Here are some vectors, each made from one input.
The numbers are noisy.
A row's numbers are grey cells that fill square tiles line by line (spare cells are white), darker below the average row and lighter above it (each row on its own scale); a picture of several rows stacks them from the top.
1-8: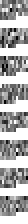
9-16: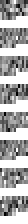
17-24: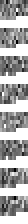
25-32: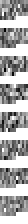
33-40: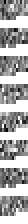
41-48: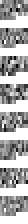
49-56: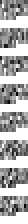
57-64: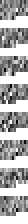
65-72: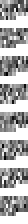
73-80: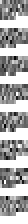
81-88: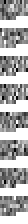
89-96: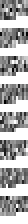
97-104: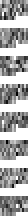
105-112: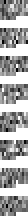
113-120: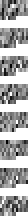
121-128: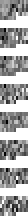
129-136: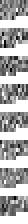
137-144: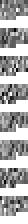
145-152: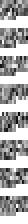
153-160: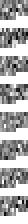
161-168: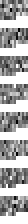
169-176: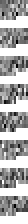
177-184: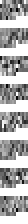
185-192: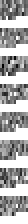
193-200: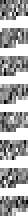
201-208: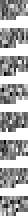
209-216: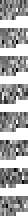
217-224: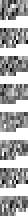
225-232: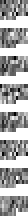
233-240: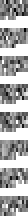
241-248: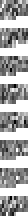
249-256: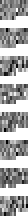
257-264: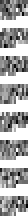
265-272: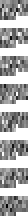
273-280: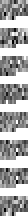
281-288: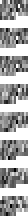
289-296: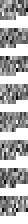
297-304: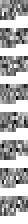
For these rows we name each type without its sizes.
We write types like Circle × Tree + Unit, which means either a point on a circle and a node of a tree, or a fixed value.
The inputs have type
(Bool × Bool × Bool + Circle × Tree) × Tree.
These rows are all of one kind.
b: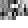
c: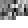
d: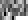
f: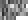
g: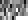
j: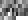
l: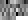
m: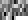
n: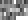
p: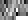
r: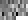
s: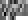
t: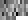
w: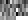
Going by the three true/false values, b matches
c, d, j and m.
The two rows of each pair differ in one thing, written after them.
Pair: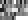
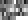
the node of the tree
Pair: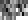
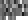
one of the three true/false values
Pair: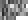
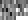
the node of the tree
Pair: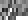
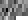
one of the three true/false values
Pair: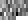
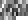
one of the three true/false values
